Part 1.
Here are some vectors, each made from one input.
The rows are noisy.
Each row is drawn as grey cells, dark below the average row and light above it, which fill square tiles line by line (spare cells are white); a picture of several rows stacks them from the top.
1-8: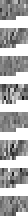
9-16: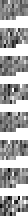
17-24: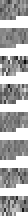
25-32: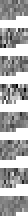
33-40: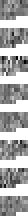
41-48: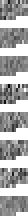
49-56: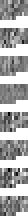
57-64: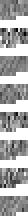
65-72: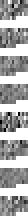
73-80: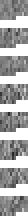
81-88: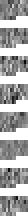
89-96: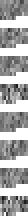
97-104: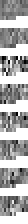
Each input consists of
a list of up to two points on a 6-point line.
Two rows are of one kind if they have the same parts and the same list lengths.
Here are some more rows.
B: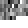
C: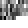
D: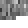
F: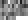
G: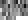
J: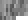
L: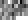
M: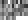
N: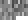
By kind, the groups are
B
C, G, J, L, N
D, F, M

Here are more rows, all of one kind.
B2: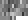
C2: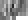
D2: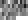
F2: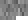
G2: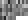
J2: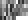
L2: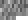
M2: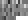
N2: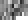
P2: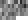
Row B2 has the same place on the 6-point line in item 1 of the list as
C2, G2 and J2.
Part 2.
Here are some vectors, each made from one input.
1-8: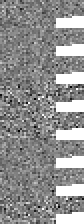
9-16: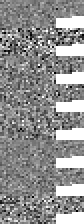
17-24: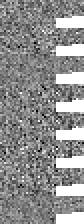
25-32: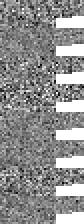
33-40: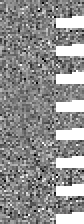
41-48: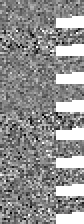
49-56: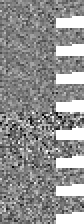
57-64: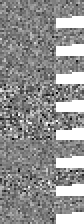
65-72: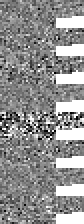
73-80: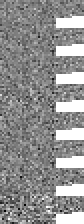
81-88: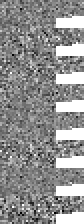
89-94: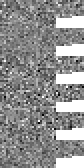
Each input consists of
either a point on a 13-point line, or three true/false values.
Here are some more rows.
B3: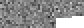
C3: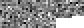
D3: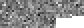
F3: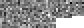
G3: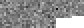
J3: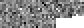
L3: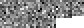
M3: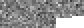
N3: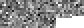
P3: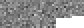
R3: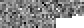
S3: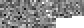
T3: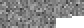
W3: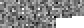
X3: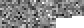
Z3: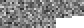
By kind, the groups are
B3, D3, G3, M3, N3, P3, T3, Z3
C3, F3, J3, L3, R3, S3, W3, X3

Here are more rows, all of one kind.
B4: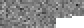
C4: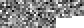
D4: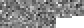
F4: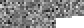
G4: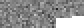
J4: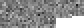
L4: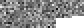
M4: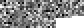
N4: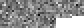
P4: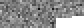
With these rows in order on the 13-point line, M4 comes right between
F4 and G4.
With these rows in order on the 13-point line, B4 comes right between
D4 and N4.
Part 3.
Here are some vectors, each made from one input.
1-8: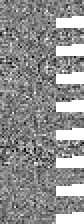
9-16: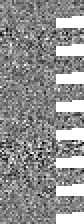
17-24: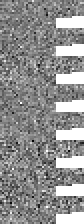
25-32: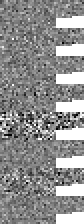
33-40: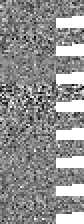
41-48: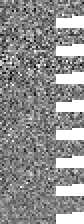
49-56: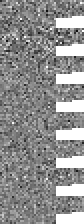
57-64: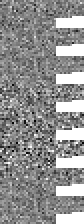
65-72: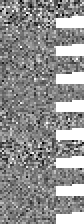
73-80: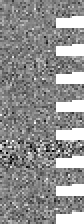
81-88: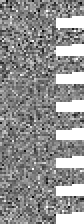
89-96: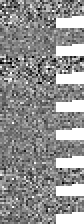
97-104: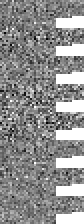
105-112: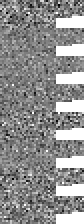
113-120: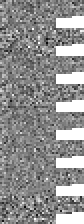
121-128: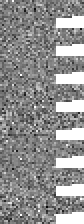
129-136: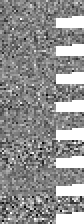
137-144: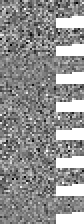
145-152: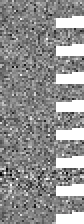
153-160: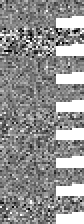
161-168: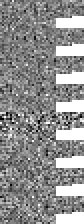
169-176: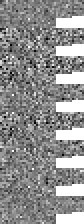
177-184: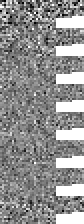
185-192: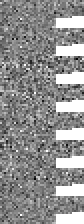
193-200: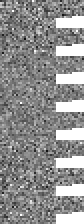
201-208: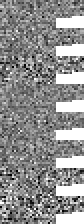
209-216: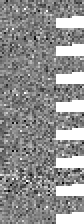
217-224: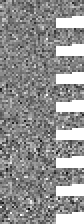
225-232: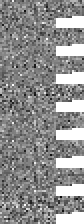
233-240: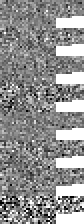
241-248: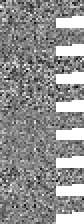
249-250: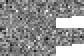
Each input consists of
a list of up to two points on a 12-point line.
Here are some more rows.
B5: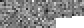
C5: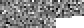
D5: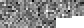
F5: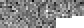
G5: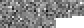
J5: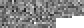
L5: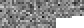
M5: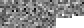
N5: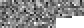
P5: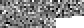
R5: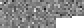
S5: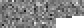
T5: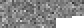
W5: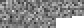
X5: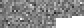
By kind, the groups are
B5, G5, J5, N5, R5, S5, X5
C5, P5
D5, F5, L5, M5, T5, W5

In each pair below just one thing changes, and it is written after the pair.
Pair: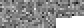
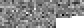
the place on the 12-point line in item 2 of the list
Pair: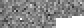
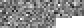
the place on the 12-point line in item 2 of the list
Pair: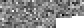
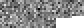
the place on the 12-point line in item 2 of the list
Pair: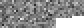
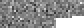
the place on the 12-point line in item 2 of the list
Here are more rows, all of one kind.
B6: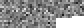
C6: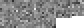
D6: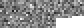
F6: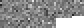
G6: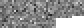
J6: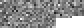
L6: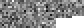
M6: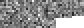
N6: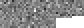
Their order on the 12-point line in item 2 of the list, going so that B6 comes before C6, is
J6, B6, N6, L6, M6, G6, C6, D6, F6.
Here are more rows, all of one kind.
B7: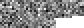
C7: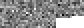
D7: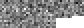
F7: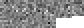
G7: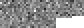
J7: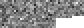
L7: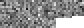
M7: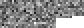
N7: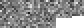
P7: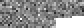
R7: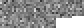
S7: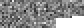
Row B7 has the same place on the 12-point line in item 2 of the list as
D7, P7 and S7.
